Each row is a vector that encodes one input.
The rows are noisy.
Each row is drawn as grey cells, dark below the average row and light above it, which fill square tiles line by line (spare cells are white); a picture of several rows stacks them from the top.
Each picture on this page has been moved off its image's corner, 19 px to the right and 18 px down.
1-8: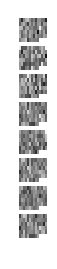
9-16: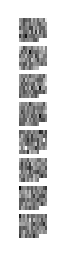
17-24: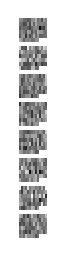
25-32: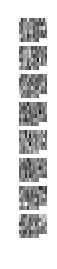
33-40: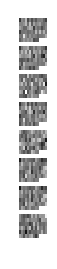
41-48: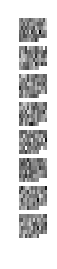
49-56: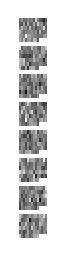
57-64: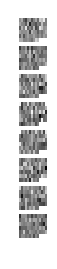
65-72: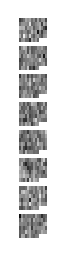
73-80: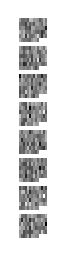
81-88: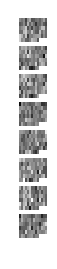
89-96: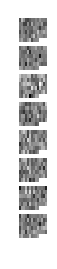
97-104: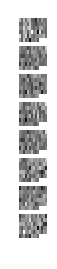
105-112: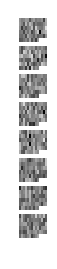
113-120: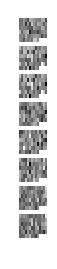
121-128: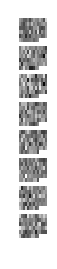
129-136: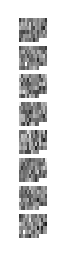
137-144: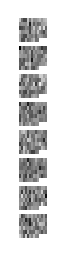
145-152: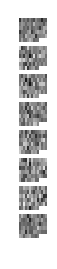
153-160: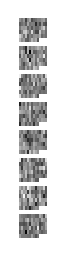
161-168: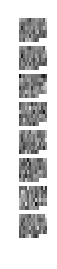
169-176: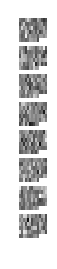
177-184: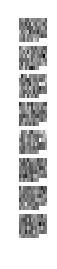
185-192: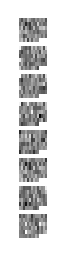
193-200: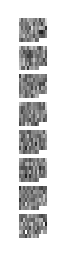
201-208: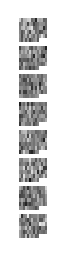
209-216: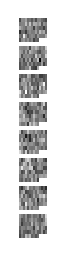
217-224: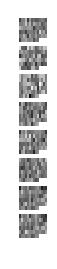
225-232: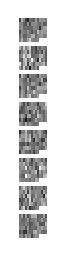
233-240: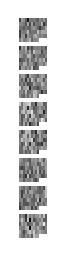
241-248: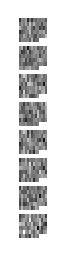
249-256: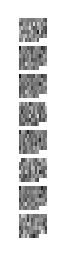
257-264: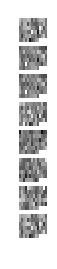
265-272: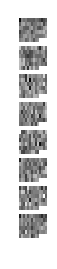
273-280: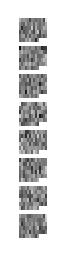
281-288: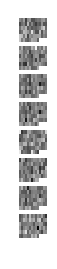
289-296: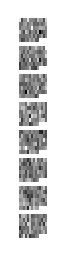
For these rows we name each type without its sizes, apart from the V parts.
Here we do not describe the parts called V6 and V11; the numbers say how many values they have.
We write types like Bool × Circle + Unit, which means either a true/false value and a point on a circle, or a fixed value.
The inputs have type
Line × (Line × V6 + V11).
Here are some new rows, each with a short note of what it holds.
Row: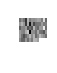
a point on a line and a value of V11
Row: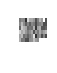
a point on a line and a value of V11
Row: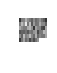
a point on each of two lines and a value of V6
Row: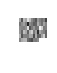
a point on a line and a value of V11
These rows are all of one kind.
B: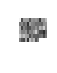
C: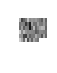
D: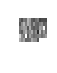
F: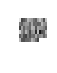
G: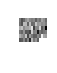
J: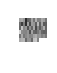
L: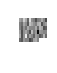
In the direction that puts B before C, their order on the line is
B, F, C, J, D, G, L.
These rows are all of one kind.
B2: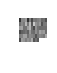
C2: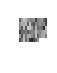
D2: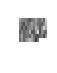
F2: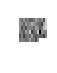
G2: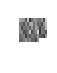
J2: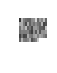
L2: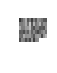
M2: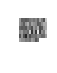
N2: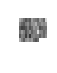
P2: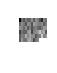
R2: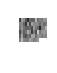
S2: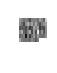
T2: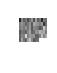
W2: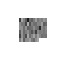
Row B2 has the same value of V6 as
D2, F2, M2 and R2.
